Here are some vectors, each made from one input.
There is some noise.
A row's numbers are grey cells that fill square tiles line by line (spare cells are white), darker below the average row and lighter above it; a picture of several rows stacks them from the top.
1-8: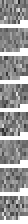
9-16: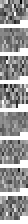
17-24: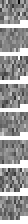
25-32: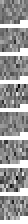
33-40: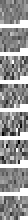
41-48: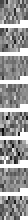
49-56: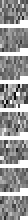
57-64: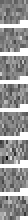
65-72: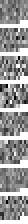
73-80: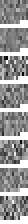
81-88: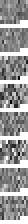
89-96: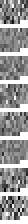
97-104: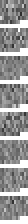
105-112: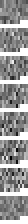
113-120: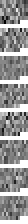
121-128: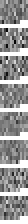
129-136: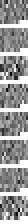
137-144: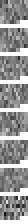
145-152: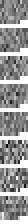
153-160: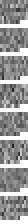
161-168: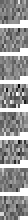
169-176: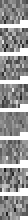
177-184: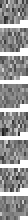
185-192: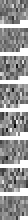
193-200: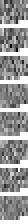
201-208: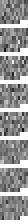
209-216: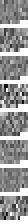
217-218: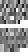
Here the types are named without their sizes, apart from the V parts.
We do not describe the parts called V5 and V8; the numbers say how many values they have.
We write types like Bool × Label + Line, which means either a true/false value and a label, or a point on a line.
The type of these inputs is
Bool × V5 + (Line + V8) × (Tree + Unit).
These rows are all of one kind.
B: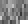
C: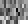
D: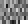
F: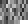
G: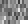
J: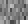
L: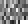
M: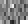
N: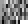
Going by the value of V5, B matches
J, L and M.
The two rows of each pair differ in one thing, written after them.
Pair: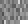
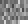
the node of the tree
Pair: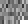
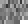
the place on the line
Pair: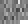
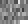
the node of the tree
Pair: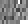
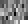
the place on the line
